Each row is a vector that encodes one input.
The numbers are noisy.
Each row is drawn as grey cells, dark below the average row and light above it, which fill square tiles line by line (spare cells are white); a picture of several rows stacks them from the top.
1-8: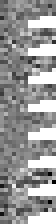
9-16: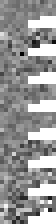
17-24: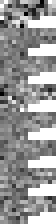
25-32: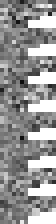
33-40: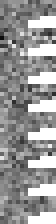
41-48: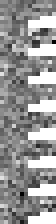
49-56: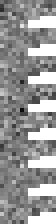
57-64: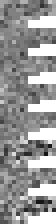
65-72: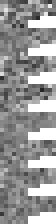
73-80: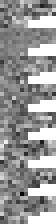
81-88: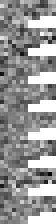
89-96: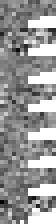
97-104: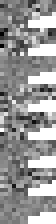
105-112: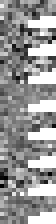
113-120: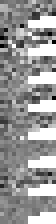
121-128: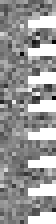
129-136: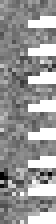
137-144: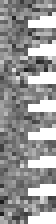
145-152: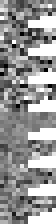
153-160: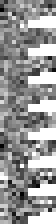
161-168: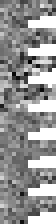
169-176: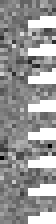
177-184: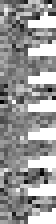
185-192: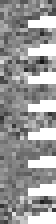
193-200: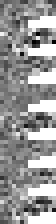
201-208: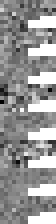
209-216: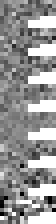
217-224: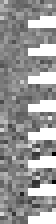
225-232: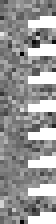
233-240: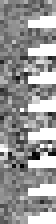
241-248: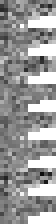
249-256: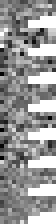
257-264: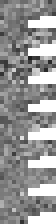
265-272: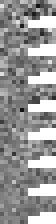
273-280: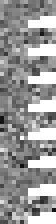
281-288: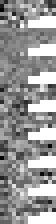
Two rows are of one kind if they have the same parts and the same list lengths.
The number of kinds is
2.
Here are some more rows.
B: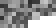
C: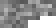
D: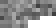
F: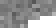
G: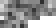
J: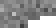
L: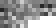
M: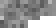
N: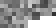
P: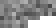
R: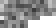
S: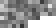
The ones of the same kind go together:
B, D, J, P
C, F, G, L, M, N, R, S

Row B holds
a point on a 10-point line.
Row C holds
a point on each of four 11-point lines.
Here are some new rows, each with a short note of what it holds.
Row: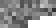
a point on a 10-point line
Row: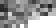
a point on each of four 11-point lines
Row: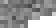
a point on each of four 11-point lines
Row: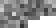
a point on a 10-point line
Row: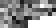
a point on a 10-point line
